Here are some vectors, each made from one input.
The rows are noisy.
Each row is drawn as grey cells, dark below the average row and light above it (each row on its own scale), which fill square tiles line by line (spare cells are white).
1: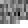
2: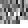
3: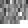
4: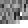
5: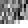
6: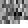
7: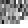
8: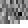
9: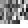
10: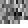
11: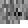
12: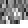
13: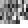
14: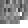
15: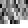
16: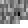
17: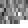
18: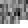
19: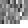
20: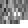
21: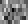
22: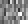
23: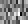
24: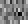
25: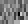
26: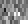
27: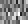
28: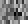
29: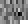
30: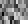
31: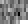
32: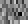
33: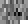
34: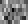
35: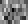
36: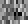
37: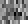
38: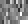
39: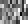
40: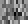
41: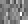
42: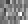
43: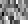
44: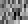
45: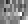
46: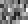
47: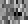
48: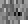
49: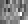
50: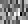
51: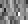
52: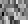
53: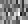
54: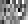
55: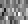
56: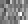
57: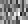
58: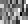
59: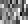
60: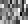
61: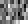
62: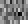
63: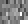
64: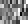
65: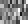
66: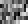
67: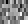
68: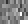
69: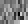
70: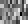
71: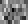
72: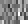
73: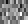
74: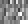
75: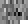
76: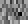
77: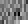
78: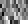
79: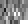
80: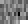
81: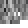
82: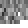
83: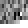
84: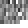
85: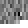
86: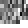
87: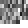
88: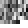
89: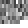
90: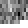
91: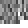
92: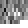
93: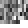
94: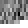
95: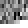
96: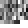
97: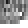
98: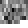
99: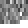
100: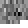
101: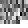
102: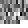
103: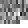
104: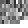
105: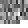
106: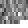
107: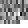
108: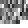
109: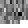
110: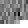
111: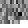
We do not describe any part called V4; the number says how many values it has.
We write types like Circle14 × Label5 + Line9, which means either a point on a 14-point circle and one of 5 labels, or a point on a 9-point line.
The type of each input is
List2(Bool × V4).
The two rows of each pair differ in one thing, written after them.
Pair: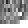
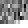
the true/false value in item 1 of the list
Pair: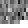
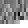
the true/false value in item 2 of the list
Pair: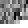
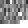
the true/false value in item 1 of the list
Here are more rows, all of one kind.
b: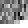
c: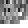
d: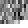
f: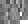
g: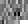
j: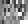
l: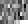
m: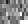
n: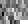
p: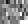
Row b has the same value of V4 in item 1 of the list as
c, d, j and l.
